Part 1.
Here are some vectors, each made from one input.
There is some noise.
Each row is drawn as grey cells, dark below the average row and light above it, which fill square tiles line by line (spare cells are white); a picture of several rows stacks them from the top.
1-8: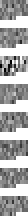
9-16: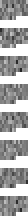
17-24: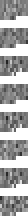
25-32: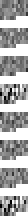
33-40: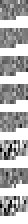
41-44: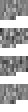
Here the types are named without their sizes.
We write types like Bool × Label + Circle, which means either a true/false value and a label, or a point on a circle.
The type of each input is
List(Line).
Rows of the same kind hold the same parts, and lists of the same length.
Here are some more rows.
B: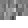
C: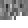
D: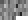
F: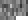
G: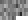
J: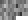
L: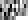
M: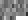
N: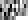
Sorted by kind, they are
B, D, G, J, M
C, F
L, N

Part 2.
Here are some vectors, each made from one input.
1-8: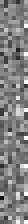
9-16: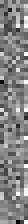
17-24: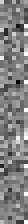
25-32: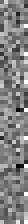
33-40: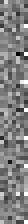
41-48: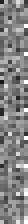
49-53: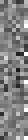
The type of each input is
Line7 + Line8.
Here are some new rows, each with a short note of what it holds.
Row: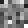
a point on a 7-point line
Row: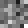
a point on an 8-point line
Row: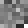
a point on an 8-point line
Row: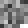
a point on a 7-point line
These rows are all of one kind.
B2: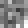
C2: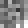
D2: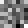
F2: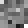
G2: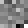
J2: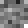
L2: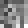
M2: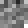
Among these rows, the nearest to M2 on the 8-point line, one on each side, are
J2 and L2.
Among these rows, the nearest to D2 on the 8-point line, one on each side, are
F2 and G2.
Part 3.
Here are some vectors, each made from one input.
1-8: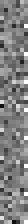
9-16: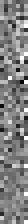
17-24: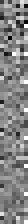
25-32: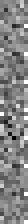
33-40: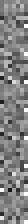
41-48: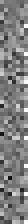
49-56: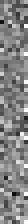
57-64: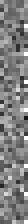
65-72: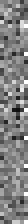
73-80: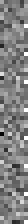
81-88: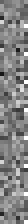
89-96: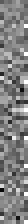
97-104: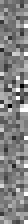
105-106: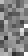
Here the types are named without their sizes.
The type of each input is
Bool × Line.
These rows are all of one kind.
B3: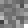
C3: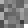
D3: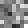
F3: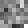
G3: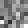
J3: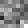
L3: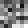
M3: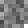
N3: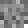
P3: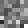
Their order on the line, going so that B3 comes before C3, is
F3, P3, D3, B3, C3, M3, J3, N3, L3, G3.
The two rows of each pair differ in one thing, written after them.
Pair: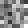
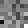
the true/false value
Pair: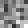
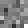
the true/false value
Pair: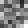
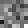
the place on the line
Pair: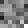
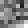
the true/false value
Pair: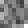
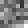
the place on the line
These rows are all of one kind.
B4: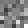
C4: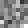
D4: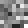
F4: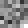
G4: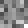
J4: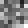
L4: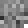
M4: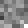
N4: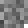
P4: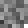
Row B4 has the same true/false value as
J4, N4 and P4.
